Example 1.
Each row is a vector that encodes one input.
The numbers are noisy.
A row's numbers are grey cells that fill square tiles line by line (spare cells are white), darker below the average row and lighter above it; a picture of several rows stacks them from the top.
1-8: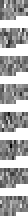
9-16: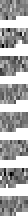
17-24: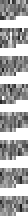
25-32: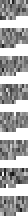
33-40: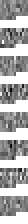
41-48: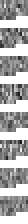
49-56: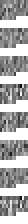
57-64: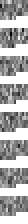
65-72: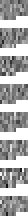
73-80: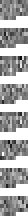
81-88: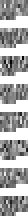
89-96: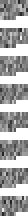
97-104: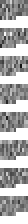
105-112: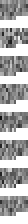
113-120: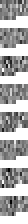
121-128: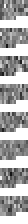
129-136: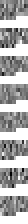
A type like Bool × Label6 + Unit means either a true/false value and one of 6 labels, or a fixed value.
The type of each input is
Line5 + Line7 + Tree12.
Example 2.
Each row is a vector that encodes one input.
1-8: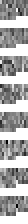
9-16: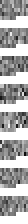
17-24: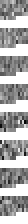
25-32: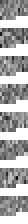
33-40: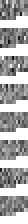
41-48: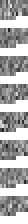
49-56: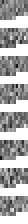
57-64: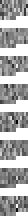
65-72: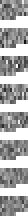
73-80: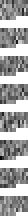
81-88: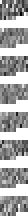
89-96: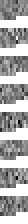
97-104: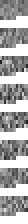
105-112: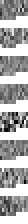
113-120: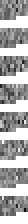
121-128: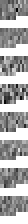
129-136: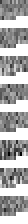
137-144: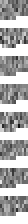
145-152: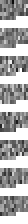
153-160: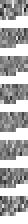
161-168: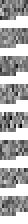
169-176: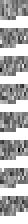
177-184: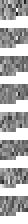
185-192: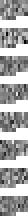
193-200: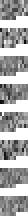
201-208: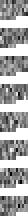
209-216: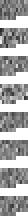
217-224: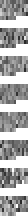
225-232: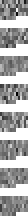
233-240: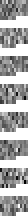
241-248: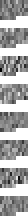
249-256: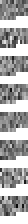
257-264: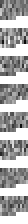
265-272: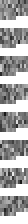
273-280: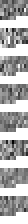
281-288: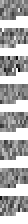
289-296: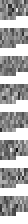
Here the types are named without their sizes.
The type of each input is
(Bool × Bool × Bool + Line) × Line.
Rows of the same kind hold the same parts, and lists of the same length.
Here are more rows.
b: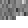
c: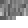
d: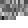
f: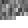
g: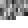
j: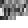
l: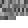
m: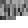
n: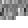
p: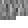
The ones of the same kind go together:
b, g, n, p
c, d, f, j, l, m

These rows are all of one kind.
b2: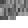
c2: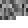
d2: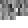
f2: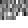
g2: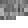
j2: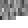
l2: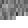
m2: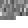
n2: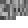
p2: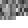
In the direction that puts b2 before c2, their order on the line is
g2, f2, d2, n2, j2, m2, l2, b2, c2, p2.
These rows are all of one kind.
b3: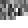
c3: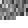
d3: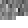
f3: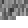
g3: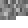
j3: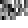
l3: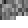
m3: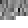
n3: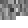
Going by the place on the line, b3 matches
g3, j3 and n3.
